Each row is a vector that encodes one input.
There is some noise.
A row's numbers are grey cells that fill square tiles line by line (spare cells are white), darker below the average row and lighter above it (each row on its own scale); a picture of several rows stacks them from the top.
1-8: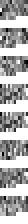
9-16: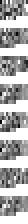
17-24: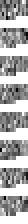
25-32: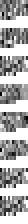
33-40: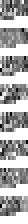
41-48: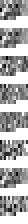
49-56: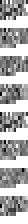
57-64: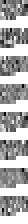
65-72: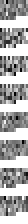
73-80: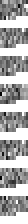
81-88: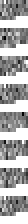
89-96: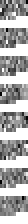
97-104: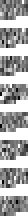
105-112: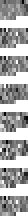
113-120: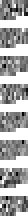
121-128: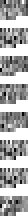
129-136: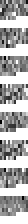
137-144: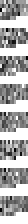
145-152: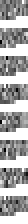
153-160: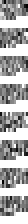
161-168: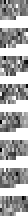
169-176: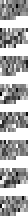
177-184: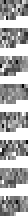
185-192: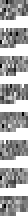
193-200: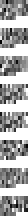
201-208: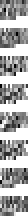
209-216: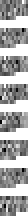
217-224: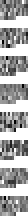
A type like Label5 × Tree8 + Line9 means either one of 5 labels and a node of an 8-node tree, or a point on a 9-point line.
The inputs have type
List2(Bool × Line6).
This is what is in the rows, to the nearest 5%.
All of them are lists of up to two items, each a point on a 6-point line and a true/false value: a few are empty, 30% hold one and 70% two.
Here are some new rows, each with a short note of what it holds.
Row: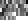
a list of one item
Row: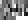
the empty list
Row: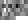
a list of two items
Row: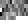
a list of one item
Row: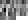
a list of one item
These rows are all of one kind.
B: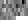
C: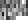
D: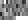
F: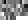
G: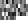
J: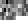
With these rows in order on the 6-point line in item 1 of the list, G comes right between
F and J.
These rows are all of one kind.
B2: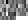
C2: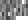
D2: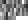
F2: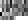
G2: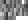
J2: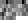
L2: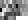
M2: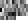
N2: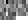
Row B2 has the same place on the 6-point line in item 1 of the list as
J2 and N2.
